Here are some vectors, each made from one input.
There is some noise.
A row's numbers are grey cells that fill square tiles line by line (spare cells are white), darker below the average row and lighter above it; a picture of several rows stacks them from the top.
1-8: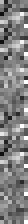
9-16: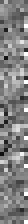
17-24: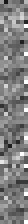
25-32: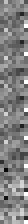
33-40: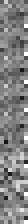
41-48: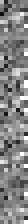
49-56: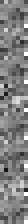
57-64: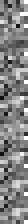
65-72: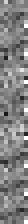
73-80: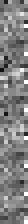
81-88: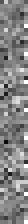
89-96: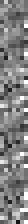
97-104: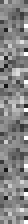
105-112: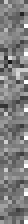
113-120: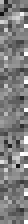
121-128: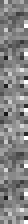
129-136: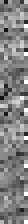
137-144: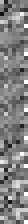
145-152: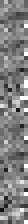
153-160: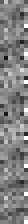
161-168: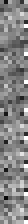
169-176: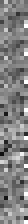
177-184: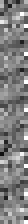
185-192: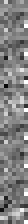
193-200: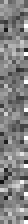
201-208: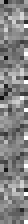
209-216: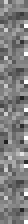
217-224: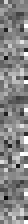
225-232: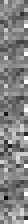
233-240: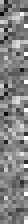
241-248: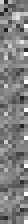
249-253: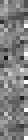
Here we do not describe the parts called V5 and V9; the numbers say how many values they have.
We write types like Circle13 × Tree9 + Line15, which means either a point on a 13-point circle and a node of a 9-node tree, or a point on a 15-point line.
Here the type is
Bool × Line8 × V9 + Line6 + V5.
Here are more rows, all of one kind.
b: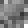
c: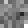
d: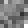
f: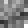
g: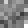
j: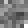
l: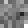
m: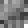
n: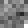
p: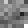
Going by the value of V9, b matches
d, f, g and m.
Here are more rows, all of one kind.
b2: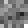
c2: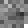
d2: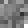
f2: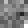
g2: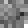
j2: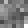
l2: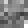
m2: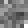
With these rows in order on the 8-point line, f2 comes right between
d2 and l2.
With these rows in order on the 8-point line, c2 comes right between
b2 and j2.
